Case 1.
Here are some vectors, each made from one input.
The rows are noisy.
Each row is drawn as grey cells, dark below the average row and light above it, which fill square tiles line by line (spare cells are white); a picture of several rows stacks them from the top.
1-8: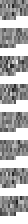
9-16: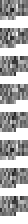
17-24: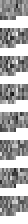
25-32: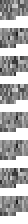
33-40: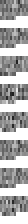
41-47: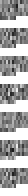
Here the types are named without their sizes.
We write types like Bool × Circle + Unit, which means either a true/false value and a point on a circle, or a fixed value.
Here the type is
Line.
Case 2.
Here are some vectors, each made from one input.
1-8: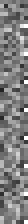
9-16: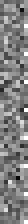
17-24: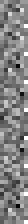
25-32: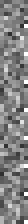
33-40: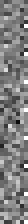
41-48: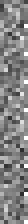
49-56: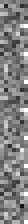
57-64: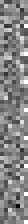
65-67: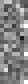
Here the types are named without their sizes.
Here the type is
Line.
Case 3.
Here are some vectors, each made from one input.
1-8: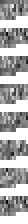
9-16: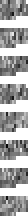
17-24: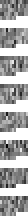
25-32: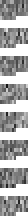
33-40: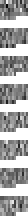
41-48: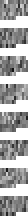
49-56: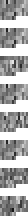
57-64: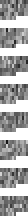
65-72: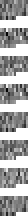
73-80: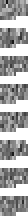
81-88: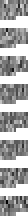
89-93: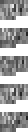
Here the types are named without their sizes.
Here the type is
Label.
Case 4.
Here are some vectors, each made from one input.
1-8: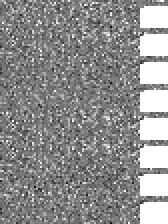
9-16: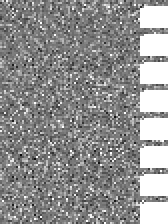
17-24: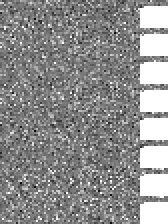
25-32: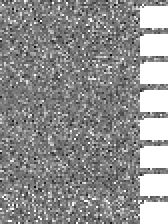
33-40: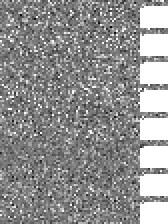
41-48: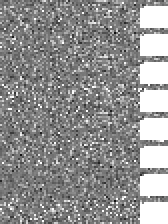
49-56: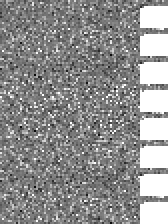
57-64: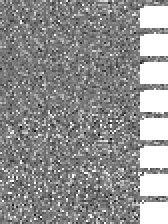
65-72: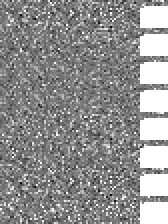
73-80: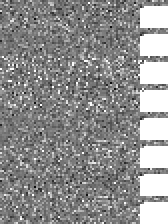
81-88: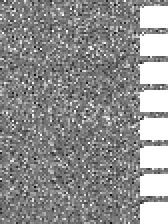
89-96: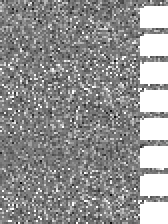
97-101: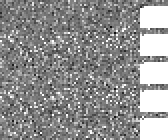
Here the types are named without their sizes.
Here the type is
Line × Line.
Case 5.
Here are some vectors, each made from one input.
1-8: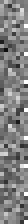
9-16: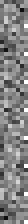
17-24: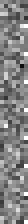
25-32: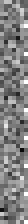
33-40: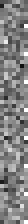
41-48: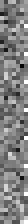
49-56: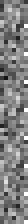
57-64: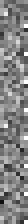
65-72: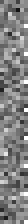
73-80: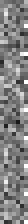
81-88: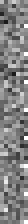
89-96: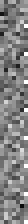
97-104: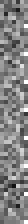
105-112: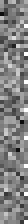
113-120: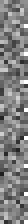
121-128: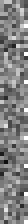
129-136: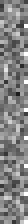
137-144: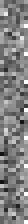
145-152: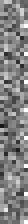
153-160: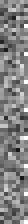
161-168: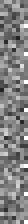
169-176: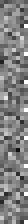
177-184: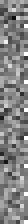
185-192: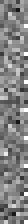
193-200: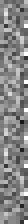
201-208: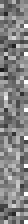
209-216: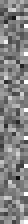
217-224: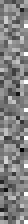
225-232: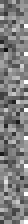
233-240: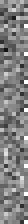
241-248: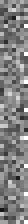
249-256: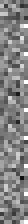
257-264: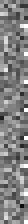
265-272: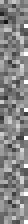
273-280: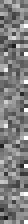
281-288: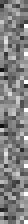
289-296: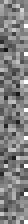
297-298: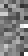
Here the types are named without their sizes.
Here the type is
Line.
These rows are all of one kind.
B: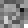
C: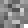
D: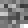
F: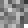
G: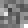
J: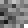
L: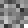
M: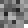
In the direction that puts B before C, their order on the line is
F, L, B, G, D, C, M, J.
